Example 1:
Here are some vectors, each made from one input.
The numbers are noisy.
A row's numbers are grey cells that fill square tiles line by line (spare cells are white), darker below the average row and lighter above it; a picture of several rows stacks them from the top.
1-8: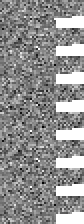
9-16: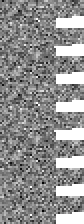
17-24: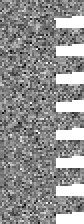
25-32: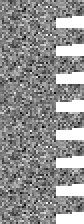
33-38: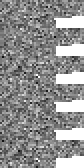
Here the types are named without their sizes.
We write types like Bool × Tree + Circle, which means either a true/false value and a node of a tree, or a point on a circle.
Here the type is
Circle.
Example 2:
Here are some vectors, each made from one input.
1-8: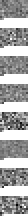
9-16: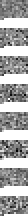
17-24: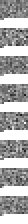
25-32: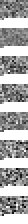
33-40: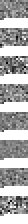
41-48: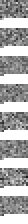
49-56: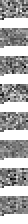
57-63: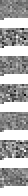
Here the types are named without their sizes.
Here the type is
Line.
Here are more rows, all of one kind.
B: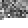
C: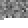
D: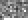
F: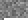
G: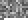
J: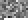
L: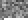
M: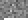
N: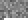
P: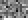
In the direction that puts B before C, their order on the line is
M, F, J, B, D, P, N, L, G, C.
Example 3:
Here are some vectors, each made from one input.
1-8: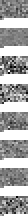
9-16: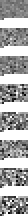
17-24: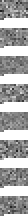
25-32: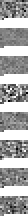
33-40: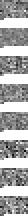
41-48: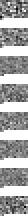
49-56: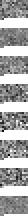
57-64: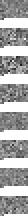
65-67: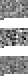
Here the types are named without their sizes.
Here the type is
Line.
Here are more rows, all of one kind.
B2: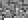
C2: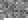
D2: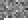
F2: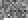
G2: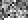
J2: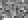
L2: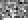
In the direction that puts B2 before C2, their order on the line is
F2, B2, D2, G2, J2, C2, L2.
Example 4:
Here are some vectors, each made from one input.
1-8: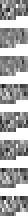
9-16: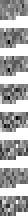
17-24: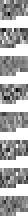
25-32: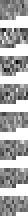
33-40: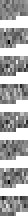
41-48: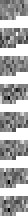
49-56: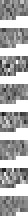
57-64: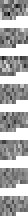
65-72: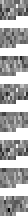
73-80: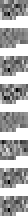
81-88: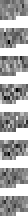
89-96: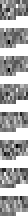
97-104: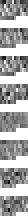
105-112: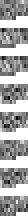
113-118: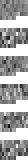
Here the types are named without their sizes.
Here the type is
Tree.
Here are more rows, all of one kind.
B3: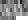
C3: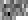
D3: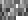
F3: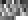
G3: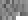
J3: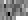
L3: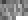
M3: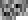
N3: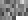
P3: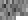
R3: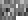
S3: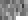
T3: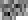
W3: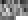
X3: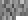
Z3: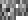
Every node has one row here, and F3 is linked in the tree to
W3.
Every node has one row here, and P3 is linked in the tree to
G3 and J3.
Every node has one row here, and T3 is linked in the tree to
C3 and M3.
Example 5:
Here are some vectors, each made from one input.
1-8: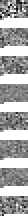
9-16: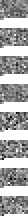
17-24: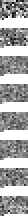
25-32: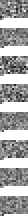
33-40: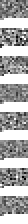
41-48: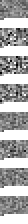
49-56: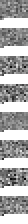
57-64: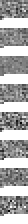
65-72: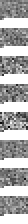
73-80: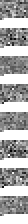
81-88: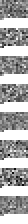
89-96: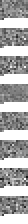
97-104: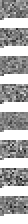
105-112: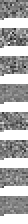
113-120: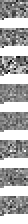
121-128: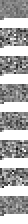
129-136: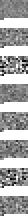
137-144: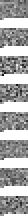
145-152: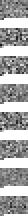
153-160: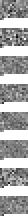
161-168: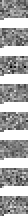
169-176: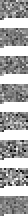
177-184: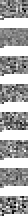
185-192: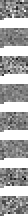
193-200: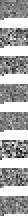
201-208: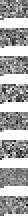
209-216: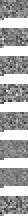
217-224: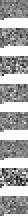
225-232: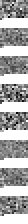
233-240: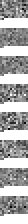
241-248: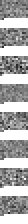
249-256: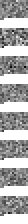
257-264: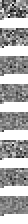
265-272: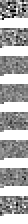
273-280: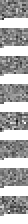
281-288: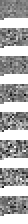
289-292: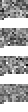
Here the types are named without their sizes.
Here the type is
Line.
